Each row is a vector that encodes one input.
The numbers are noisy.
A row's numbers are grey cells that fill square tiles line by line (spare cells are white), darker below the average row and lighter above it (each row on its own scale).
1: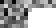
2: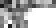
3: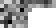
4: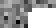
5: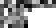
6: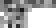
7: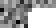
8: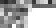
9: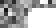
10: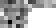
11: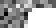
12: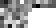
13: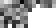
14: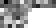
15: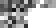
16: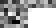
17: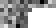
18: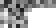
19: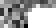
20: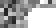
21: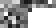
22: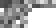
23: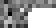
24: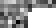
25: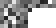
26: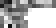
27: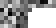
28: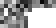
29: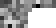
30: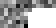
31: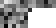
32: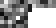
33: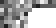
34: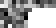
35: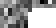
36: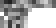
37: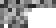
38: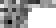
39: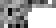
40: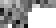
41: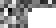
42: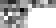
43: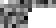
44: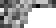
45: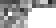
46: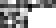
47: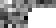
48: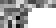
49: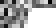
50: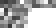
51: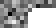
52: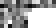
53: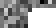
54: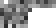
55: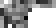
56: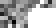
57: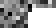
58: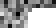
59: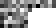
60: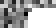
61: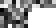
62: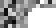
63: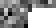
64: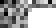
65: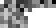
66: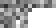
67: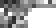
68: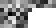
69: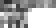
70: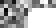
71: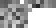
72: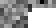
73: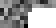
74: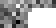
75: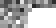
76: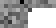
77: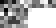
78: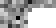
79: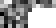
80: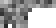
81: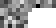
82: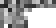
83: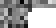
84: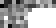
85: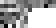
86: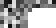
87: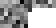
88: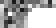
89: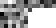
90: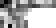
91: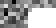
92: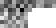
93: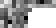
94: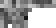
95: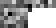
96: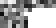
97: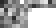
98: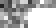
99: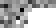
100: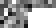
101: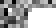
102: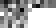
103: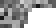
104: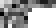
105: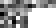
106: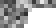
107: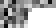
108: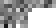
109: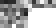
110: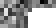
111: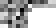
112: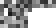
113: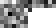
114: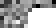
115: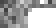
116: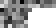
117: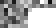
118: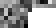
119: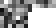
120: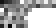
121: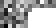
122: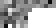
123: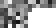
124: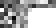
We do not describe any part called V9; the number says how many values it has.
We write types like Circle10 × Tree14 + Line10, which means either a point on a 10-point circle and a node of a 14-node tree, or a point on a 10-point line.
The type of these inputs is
Bool × Bool × Bool × (Line4 + Line7) × V9.
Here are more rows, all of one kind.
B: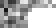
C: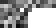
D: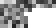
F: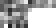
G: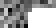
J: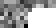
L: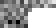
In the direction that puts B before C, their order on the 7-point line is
B, C, J, G, F, L, D.
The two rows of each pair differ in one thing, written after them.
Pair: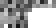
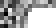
one of the three true/false values
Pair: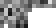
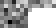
the value of V9
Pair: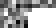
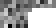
the place on the 7-point line
